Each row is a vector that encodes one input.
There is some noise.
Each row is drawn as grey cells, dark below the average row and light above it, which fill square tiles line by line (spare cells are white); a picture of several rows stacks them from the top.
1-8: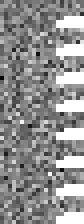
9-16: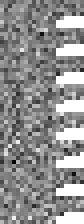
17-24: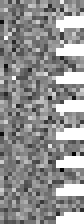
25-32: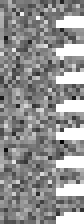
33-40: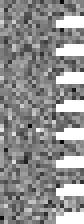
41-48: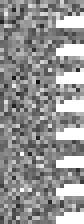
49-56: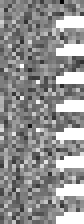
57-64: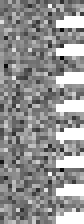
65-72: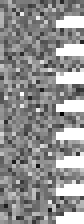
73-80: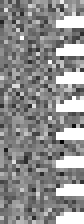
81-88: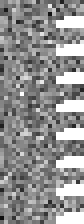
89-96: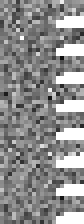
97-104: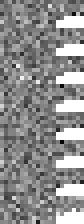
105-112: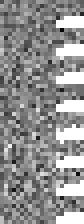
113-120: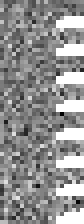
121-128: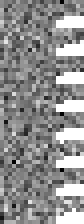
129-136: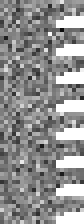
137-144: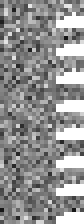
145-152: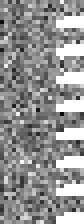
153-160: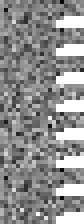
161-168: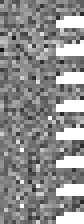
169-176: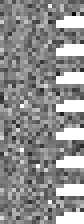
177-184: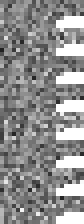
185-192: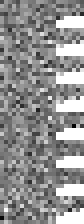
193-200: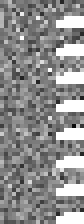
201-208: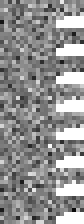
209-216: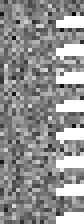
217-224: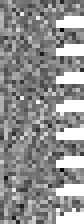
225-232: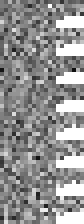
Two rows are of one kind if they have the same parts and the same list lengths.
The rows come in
2 kinds.
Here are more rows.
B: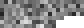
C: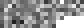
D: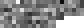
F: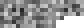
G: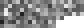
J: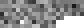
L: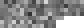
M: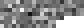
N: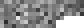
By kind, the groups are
B, D, J, L, M, N
C, F, G

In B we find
one of 8 labels and a point on a 7-point line.
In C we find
two labels (each one of 8).
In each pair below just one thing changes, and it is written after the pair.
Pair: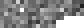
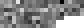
the place on the 7-point line
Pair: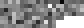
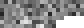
the place on the 7-point line
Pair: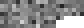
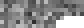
the label
